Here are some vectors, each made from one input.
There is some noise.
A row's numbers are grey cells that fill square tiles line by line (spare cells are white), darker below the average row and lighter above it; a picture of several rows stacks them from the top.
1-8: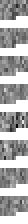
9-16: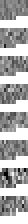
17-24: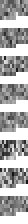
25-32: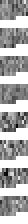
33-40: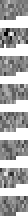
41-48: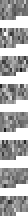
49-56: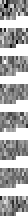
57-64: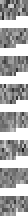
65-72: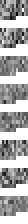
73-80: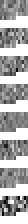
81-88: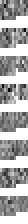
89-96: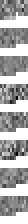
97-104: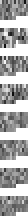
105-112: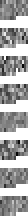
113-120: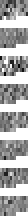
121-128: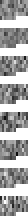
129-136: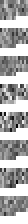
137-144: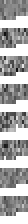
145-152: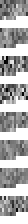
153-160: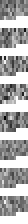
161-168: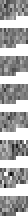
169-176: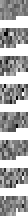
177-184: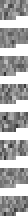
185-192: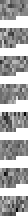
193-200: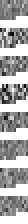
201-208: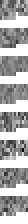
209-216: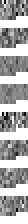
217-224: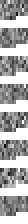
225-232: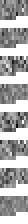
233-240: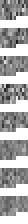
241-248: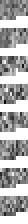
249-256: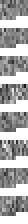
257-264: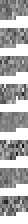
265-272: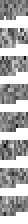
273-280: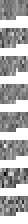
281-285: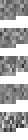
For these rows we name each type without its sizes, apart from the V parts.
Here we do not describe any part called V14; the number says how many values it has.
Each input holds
a label and a true/false value, together with a list of values of V14.
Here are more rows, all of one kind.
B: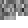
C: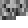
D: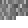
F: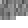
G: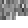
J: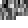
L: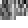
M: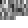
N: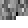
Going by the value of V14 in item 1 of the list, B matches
D and M.
